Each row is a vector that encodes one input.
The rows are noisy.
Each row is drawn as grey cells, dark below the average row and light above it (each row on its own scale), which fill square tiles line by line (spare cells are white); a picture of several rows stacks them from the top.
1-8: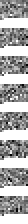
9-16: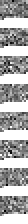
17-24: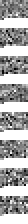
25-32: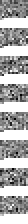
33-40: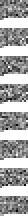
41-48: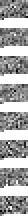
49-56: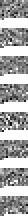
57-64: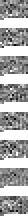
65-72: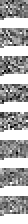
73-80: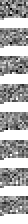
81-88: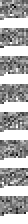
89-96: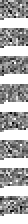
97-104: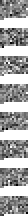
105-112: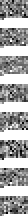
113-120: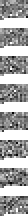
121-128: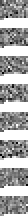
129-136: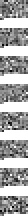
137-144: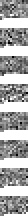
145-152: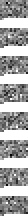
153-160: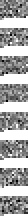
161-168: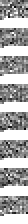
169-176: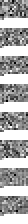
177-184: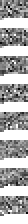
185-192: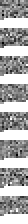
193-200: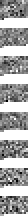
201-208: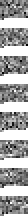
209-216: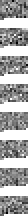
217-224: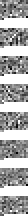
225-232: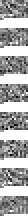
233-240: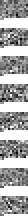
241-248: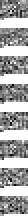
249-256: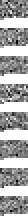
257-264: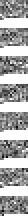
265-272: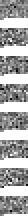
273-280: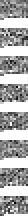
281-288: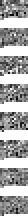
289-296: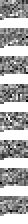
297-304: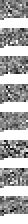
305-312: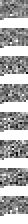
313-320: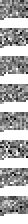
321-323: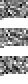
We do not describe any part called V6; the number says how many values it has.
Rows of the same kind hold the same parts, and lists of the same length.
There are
2 kinds of row.
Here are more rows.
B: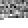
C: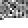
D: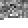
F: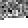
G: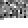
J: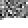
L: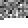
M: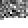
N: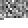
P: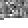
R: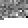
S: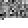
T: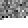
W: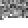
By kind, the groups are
B, F, L, N, S
C, D, G, J, M, P, R, T, W

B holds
one of 11 labels, a true/false value and a value of V6.
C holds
a point on an 18-point line, a true/false value and a value of V6.
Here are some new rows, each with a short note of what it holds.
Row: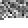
a point on an 18-point line, a true/false value and a value of V6
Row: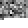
a point on an 18-point line, a true/false value and a value of V6
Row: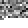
a point on an 18-point line, a true/false value and a value of V6
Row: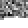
one of 11 labels, a true/false value and a value of V6
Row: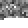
a point on an 18-point line, a true/false value and a value of V6
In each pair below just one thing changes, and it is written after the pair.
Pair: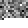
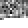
the label
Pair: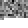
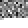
the label
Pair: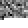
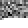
the label
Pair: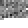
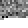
the value of V6
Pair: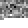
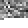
the label
